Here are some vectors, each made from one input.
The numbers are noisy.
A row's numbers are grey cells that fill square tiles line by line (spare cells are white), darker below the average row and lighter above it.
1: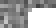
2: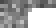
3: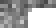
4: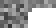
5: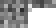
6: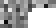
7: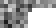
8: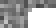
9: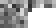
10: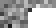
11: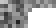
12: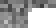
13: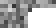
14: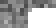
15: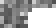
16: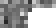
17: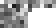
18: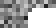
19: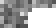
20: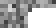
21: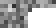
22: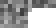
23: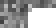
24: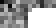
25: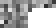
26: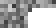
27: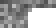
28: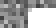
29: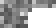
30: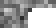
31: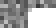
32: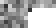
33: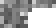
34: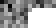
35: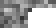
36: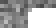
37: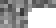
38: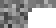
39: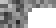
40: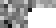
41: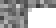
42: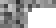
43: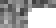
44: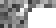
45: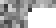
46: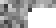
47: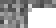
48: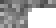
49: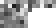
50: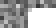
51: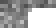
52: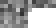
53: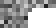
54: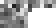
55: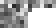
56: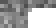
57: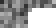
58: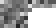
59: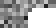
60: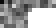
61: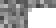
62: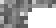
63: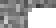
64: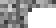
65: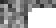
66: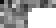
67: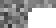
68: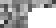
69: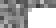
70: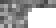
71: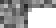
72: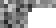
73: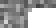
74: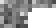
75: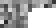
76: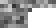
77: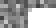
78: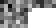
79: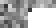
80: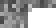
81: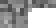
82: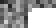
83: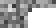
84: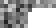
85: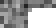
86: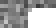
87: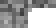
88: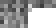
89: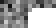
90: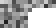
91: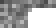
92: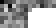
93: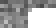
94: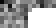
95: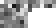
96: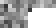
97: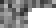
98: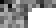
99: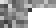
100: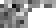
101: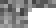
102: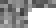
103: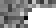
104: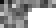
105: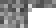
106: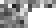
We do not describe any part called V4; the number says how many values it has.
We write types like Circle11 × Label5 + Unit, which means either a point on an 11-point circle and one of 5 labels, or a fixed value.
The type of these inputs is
(Label6 + Tree7) × V4.
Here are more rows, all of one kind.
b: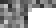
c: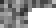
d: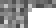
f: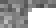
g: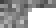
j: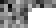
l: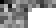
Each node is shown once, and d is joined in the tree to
b and f.
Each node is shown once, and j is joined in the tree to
c and f.
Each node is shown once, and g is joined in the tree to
f and l.
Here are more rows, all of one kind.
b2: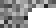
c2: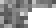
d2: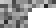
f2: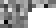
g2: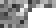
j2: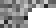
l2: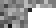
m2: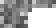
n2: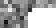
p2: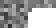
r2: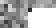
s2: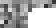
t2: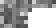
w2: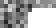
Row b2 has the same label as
d2, f2, j2 and s2.
